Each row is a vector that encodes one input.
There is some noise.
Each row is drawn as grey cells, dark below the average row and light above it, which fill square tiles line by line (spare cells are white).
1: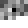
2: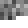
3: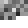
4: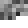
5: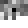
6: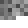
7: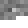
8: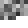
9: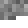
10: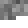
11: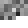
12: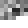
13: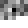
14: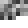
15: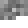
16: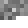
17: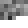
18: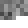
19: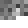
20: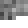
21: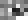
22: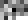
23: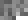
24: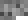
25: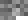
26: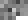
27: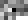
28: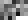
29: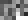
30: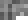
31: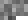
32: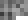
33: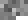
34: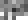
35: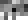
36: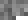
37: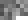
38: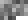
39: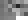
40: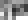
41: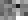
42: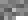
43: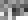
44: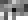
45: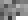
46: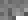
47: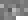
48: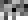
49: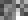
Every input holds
a point on a 5-point line and a true/false value.
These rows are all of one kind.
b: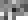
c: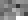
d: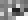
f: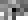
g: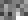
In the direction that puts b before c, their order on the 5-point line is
d, g, f, b, c.
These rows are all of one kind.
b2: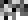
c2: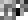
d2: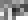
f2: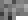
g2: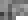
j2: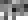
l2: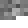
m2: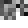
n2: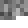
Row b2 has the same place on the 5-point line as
g2 and n2.
